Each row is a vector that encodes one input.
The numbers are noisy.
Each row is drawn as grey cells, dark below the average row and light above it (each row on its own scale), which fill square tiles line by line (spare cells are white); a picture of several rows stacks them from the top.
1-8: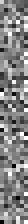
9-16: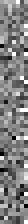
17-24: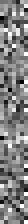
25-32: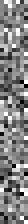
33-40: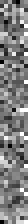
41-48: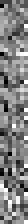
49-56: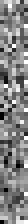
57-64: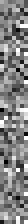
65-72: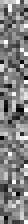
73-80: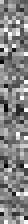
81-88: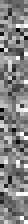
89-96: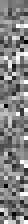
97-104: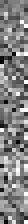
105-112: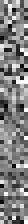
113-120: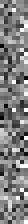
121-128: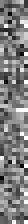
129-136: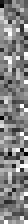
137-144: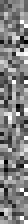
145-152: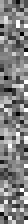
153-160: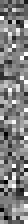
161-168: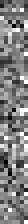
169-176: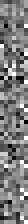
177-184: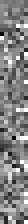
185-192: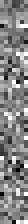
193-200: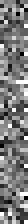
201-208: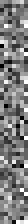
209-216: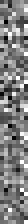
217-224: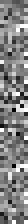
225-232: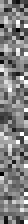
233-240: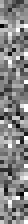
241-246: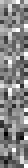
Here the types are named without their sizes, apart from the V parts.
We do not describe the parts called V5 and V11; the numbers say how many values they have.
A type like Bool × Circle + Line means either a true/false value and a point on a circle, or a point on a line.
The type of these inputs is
Bool × Bool × Bool × Bool × V5 + Line + V11.
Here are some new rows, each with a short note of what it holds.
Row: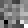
four true/false values and a value of V5
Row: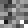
four true/false values and a value of V5
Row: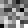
a point on a line
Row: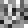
a value of V11
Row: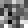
four true/false values and a value of V5
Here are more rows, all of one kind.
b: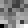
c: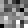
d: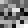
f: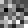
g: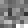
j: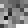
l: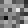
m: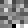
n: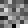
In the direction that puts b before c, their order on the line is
n, m, l, d, g, j, b, c, f.
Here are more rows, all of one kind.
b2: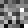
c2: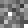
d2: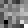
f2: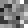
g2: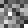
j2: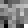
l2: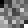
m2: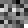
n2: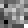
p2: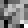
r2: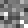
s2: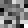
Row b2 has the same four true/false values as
d2, j2 and p2.
